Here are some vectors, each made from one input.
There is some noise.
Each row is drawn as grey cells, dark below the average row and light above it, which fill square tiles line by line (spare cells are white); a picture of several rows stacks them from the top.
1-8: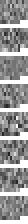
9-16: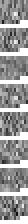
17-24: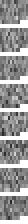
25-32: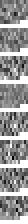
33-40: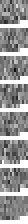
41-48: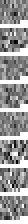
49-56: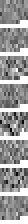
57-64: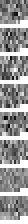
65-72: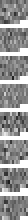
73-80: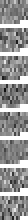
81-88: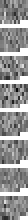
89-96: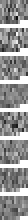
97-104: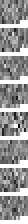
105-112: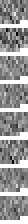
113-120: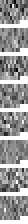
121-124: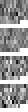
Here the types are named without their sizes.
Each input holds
a list of points on a line.
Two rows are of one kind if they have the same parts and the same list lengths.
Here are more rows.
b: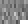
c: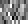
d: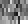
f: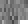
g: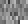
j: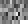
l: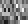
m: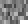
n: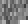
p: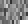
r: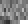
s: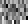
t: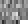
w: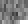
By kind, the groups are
b, d, g, m, s, t
c, j
f, l, n, p, r, w

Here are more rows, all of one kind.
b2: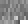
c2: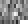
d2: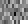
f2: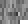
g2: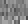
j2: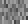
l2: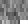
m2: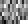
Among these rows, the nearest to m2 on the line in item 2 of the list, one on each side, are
c2 and f2.
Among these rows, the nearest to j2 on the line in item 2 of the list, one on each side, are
f2 and l2.
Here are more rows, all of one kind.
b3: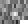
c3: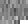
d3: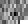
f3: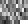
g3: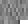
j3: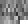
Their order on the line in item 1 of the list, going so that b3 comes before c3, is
g3, b3, j3, c3, d3, f3.
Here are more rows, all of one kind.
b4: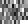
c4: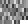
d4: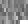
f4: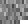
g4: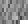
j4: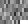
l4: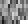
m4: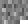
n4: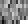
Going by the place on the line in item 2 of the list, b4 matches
d4 and g4.
